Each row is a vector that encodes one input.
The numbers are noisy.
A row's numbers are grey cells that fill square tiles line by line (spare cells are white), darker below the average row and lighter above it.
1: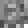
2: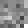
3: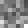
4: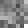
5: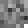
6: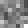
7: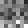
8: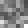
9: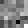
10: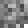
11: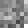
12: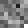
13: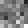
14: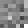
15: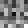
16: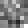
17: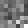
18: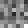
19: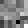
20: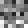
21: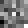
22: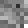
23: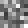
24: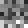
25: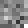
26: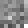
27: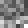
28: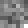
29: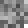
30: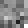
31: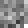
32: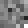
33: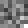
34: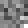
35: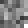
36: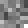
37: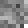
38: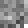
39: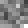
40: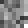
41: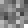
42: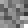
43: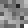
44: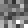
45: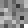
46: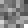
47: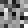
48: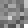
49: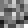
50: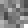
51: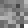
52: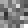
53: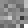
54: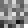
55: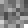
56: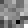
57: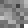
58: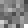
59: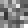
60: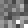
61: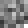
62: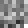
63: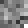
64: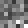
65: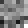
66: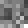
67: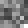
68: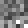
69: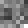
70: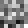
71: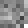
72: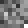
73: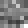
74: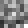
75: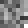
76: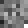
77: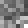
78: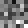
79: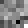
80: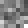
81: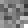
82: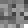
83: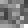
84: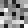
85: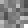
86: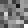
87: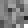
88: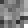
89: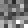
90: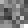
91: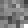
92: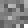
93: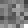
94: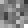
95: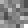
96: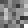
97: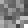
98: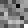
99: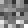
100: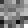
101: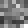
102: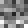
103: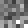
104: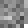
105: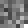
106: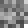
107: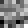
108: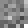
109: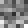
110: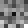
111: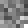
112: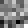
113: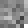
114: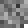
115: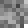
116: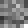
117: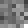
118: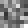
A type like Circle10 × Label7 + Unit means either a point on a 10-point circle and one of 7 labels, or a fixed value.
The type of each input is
Bool × Tree10.
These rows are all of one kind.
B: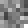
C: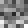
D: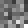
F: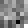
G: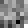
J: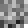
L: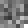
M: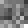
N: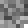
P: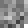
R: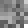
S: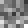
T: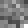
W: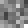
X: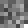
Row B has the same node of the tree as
C, J, P and S.
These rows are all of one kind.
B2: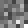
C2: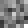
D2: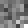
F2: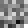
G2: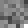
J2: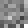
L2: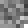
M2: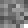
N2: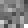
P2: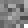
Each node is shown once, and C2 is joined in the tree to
P2.
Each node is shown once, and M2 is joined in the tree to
G2.
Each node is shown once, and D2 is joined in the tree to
B2 and L2.
